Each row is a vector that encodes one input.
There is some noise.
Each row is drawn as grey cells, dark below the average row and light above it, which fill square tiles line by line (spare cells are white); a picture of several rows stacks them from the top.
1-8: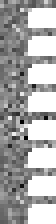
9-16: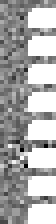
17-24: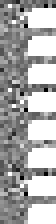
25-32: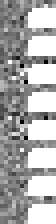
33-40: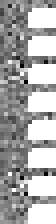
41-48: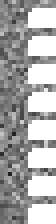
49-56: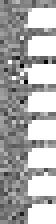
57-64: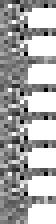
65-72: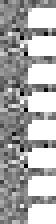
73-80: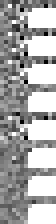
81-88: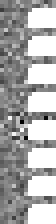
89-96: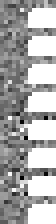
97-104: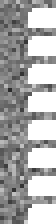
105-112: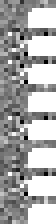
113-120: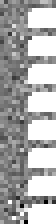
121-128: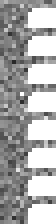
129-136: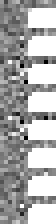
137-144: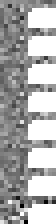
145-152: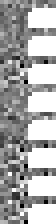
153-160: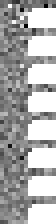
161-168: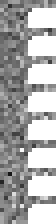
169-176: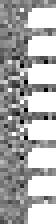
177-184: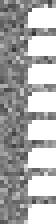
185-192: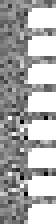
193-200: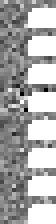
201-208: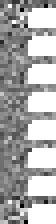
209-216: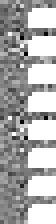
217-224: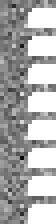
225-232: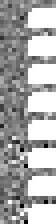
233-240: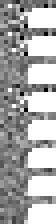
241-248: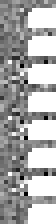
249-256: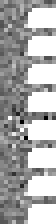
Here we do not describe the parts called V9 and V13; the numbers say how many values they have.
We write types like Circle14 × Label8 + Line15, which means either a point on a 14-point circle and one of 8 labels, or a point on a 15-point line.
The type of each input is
(Bool × V9 × V13 + Unit) × Line6 × Line6.
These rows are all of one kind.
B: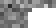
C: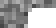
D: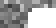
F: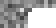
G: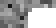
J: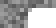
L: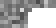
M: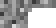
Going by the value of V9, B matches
G and J.
